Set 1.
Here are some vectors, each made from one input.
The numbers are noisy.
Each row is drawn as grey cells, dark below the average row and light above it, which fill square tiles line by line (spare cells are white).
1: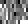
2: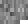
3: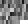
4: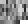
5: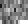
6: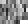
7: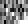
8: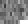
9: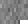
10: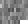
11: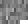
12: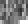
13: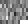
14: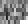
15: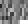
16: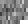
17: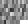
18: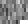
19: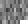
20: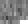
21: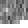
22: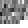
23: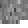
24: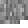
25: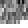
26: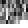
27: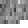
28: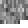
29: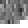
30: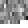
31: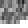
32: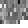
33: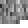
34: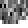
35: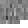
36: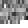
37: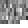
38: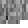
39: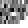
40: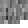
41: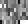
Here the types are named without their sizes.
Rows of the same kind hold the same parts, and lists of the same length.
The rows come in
3 kinds.
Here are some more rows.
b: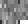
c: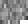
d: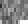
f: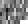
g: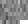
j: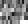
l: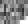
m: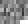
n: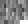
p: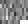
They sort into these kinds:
b, f, n, p
c, d, g, j
l, m

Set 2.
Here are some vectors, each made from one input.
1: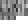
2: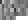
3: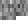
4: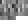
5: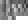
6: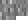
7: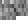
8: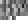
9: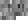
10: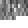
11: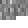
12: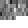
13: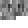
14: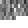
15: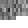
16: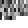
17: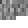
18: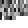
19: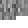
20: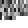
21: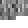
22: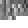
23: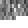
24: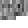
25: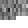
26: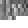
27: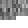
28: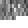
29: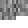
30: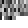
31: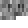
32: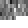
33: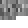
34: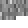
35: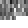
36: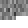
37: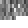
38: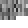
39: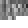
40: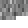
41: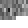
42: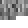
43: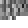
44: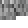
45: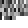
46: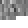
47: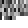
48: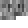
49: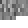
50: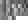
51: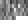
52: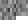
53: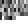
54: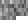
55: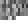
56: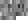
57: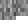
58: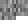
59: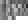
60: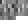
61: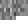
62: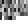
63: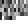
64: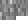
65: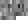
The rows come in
3 kinds.
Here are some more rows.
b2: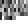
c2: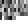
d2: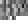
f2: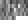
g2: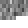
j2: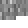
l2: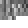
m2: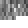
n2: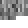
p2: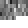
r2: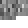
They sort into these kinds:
b2, c2
d2, f2, l2, m2, p2
g2, j2, n2, r2

